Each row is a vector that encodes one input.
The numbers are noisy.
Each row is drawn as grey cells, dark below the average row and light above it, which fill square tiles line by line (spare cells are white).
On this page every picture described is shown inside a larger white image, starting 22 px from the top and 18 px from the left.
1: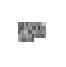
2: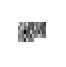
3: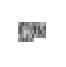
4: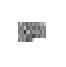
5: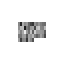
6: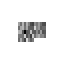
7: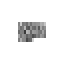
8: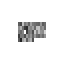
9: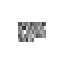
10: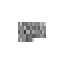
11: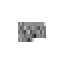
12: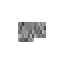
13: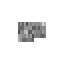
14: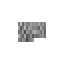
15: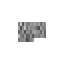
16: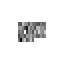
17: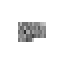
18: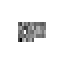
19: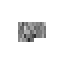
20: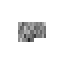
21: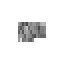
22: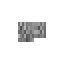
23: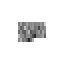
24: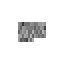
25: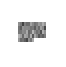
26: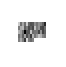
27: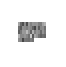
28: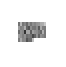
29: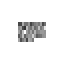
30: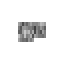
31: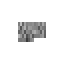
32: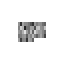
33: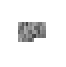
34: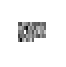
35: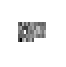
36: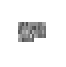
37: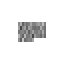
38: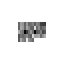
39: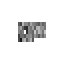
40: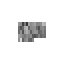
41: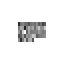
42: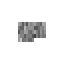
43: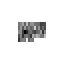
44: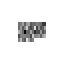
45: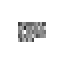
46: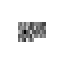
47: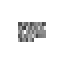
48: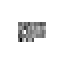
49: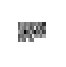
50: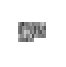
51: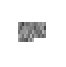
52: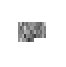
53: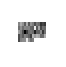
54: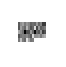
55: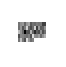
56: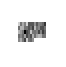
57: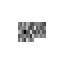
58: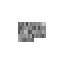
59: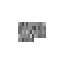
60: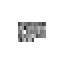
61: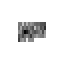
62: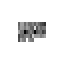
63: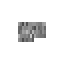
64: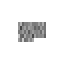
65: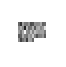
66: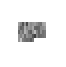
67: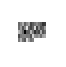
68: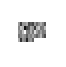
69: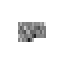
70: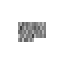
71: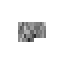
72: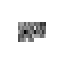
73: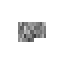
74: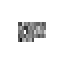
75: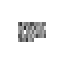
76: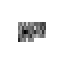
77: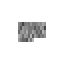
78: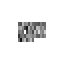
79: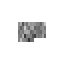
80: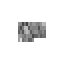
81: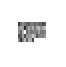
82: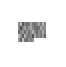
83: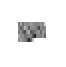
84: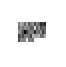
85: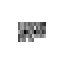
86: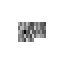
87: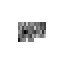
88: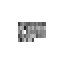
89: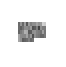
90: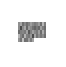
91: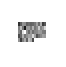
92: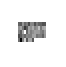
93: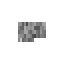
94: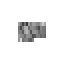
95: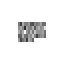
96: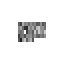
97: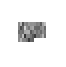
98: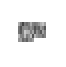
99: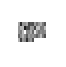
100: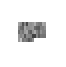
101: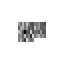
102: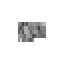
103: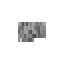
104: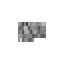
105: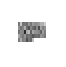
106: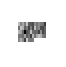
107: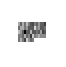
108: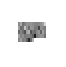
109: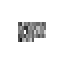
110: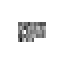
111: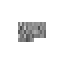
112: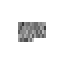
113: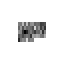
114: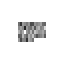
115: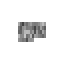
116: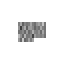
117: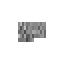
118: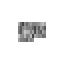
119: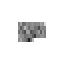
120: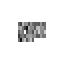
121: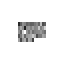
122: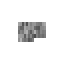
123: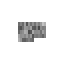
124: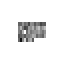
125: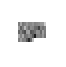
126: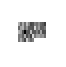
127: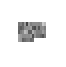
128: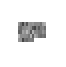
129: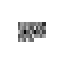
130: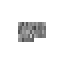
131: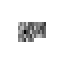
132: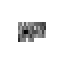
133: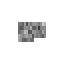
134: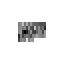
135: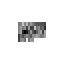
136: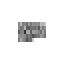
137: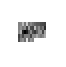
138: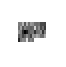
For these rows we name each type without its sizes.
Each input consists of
either a point on a circle, or a point on a line and a true/false value.
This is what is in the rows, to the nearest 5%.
About 50% of them hold a point on a circle. The rest hold a point on a line and a true/false value.
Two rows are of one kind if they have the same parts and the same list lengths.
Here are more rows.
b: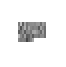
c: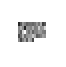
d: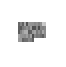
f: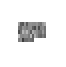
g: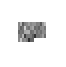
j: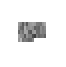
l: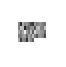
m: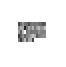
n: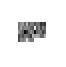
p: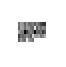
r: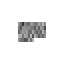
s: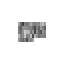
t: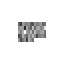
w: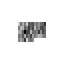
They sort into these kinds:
b, d, f, g, j, r, s
c, l, m, n, p, t, w

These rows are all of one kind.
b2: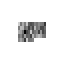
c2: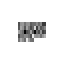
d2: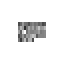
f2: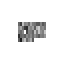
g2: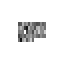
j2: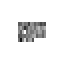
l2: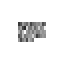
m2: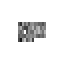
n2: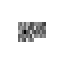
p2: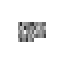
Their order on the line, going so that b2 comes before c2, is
b2, p2, n2, l2, c2, d2, j2, m2, f2, g2.
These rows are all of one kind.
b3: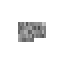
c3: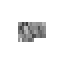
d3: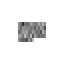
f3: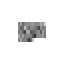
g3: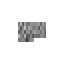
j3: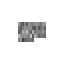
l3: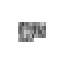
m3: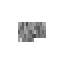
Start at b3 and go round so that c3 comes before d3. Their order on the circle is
b3, c3, m3, f3, g3, d3, l3, j3.
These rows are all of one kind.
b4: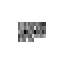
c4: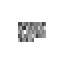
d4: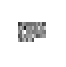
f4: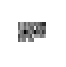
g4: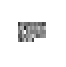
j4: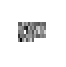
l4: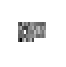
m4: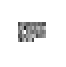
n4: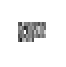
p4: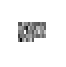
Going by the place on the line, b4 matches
f4, g4 and m4.
